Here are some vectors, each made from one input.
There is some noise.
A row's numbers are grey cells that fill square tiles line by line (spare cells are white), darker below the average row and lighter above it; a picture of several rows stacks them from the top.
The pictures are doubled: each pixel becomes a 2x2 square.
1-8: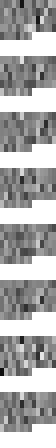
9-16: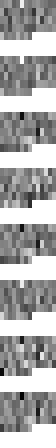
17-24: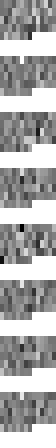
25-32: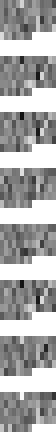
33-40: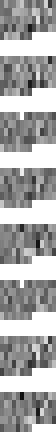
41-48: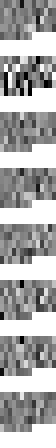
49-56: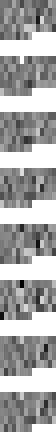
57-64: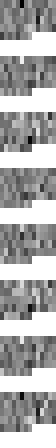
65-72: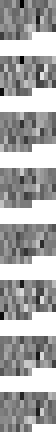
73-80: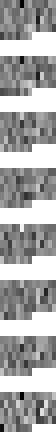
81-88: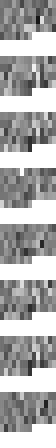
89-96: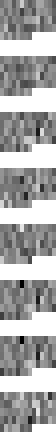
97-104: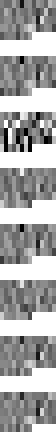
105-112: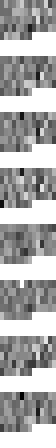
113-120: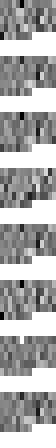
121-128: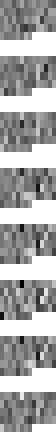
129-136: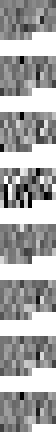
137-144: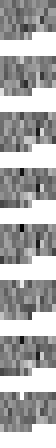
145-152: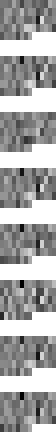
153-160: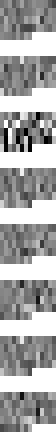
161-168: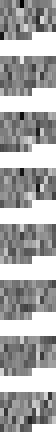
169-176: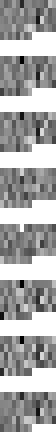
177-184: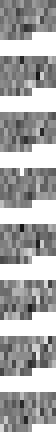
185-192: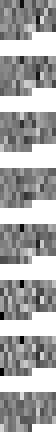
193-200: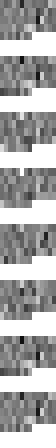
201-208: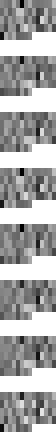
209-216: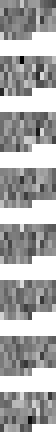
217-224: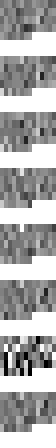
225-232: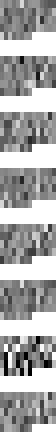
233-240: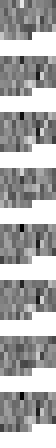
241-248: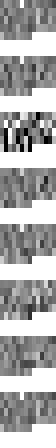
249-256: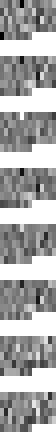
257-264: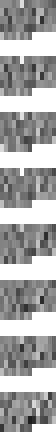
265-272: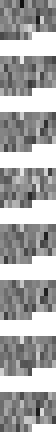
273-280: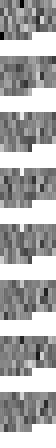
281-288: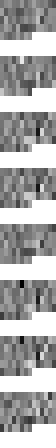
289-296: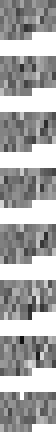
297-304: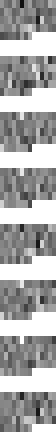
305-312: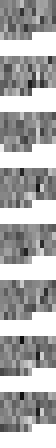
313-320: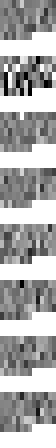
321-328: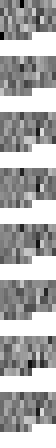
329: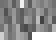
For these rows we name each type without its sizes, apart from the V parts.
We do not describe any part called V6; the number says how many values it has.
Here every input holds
a list of items, each a true/false value and a value of V6.
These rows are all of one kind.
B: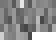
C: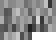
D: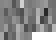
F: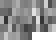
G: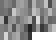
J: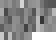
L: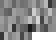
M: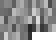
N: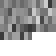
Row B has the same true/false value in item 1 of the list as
D and J.
